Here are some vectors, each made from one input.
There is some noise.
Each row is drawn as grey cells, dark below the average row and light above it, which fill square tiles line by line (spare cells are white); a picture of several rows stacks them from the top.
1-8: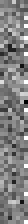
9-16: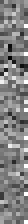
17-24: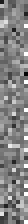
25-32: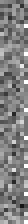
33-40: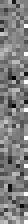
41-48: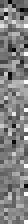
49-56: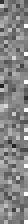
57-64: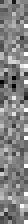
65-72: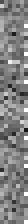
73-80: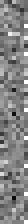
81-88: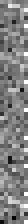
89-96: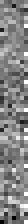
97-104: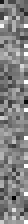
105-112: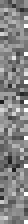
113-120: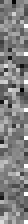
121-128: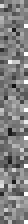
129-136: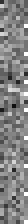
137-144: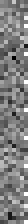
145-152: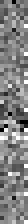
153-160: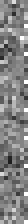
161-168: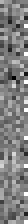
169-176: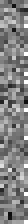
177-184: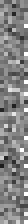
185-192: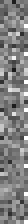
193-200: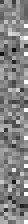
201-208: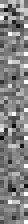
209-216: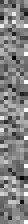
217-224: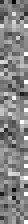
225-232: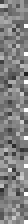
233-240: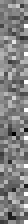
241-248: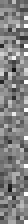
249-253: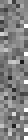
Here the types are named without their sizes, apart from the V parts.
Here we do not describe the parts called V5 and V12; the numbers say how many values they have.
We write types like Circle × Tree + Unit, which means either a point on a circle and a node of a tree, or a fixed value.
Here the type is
Line × V5 + Tree + V12.
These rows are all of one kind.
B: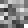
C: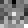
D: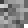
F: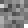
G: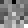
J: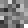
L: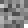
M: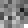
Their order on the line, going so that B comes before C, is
L, F, J, M, G, D, B, C.
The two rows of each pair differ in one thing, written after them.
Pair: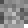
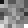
the value of V5
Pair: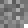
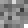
the value of V5
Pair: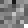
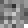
the value of V5
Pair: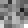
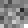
the value of V5
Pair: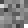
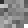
the place on the line
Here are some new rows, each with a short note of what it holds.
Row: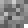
a point on a line and a value of V5
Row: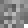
a point on a line and a value of V5
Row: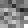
a node of a tree
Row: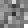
a node of a tree
